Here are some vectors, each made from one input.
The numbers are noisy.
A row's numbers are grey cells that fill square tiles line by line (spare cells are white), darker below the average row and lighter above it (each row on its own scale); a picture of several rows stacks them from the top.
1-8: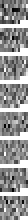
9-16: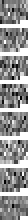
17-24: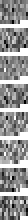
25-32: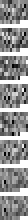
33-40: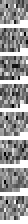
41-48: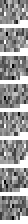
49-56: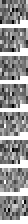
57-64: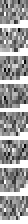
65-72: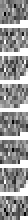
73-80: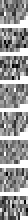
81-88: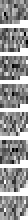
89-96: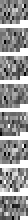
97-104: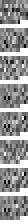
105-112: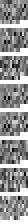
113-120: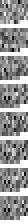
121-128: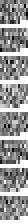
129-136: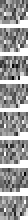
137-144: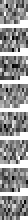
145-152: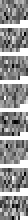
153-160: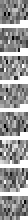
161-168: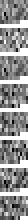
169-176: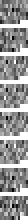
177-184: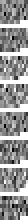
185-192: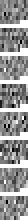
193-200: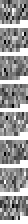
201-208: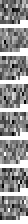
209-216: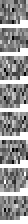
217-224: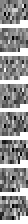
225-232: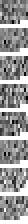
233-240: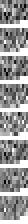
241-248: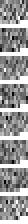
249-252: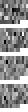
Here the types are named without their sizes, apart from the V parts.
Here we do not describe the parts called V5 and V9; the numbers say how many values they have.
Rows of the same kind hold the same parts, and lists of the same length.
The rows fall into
2 kinds.
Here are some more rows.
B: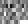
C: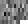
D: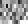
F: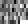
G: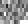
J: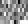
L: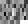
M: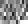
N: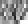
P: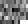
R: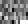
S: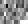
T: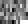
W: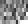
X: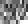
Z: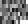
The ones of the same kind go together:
B, D, G, J, M, N, S, W, X
C, F, L, P, R, T, Z

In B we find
a point on a line and a value of V5.
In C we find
a true/false value and a value of V9.
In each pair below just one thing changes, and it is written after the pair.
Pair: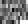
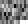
the true/false value
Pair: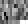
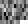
the value of V9
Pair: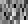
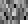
the value of V9
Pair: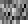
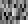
the value of V9
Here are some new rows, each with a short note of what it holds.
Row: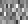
a point on a line and a value of V5
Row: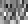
a point on a line and a value of V5
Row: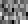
a true/false value and a value of V9
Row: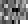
a true/false value and a value of V9
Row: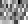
a point on a line and a value of V5
